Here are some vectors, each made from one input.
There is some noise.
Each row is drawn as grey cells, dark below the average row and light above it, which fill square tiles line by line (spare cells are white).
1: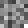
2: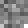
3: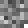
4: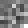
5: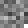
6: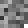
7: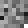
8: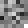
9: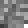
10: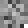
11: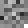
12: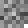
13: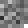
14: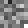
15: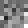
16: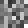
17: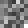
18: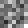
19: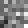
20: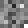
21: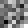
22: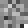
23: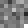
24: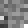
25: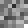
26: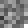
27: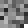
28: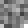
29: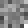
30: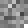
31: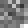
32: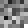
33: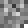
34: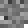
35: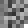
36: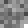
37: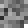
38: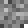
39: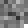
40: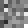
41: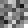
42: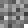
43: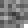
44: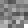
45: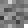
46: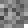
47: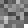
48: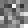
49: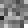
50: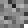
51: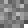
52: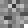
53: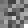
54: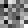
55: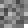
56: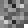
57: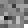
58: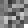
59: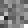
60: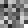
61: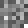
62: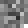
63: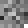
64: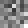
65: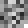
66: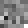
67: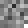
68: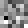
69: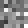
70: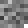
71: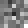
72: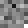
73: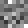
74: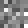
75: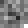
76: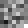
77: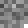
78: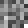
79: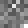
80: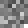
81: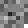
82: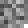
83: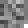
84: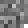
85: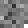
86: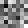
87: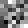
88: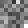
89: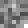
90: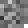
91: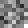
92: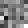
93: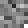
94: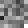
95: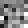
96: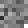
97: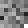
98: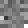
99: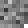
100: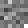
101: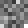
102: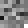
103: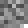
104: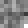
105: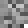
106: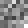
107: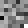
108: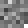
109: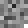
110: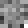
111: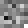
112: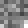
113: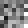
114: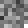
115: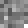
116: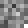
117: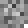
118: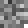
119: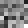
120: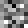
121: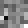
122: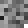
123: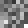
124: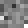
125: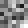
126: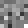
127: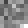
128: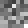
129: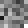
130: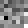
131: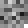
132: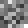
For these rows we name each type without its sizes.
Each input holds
a list of points on a line.
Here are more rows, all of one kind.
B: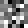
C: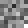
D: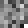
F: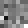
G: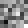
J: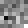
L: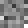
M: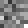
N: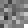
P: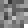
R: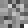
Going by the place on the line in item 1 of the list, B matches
N and P.
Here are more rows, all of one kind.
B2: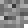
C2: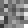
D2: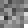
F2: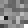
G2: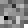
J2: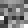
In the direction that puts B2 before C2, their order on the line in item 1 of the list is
B2, G2, J2, F2, C2, D2.
